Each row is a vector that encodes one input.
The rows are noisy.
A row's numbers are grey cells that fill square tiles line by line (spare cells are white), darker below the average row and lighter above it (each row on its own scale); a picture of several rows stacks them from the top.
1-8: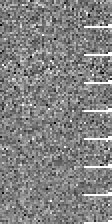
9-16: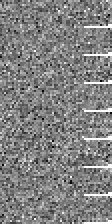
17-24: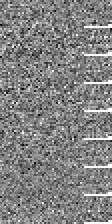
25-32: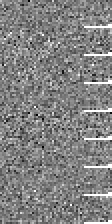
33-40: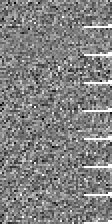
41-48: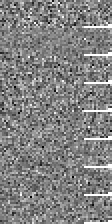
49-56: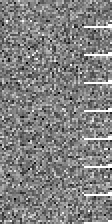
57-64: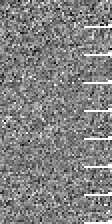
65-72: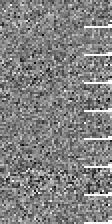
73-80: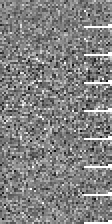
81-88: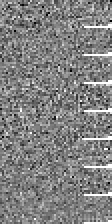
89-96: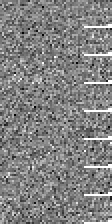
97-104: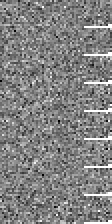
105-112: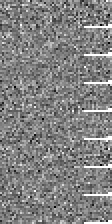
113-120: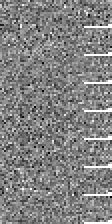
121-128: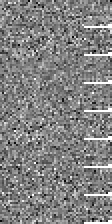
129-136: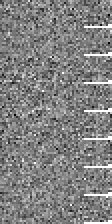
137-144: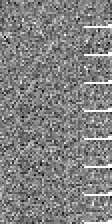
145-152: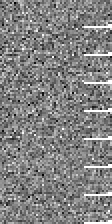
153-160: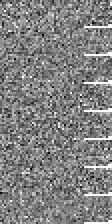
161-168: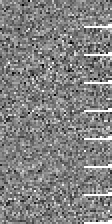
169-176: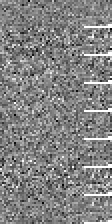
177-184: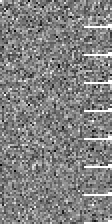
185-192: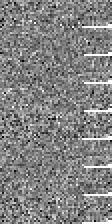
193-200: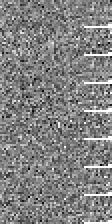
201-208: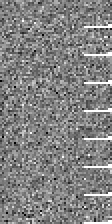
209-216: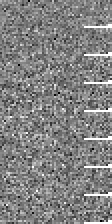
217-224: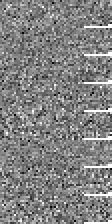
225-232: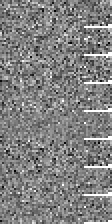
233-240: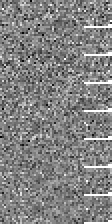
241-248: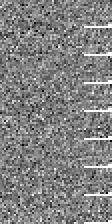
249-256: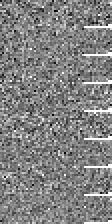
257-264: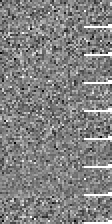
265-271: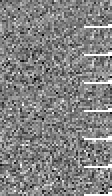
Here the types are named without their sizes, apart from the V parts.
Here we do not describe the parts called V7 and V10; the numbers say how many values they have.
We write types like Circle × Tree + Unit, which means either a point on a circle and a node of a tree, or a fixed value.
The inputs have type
List(Line) + V7 × V10.
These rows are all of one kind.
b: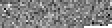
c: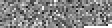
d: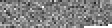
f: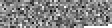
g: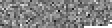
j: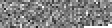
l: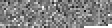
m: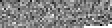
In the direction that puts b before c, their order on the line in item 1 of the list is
g, j, b, d, m, f, c, l.
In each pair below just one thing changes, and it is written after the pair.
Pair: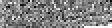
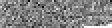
the value of V10
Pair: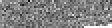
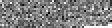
the value of V7
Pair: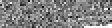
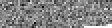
the value of V10
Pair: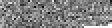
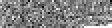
the value of V10
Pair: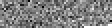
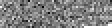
the value of V7
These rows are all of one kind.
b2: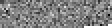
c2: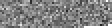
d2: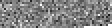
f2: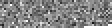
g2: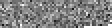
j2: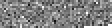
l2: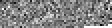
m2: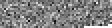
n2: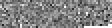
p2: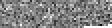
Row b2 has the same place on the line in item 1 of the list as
g2, j2, m2 and n2.
